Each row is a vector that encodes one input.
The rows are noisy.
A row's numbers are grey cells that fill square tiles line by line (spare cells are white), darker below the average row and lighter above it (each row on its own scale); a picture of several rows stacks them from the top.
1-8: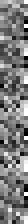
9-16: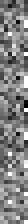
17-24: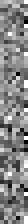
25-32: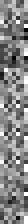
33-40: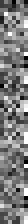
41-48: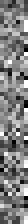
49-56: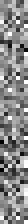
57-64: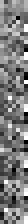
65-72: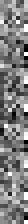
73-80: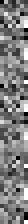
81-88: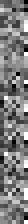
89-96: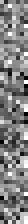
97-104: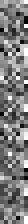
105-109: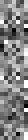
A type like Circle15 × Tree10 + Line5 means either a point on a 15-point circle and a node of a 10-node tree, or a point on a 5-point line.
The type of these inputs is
Line7 + Line8.
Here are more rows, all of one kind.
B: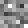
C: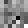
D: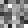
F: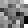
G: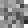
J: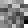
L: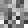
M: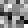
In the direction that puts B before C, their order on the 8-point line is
M, D, B, L, C, G, J, F.
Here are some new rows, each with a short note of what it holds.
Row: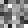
a point on an 8-point line
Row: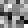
a point on an 8-point line
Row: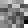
a point on an 8-point line
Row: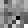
a point on an 8-point line
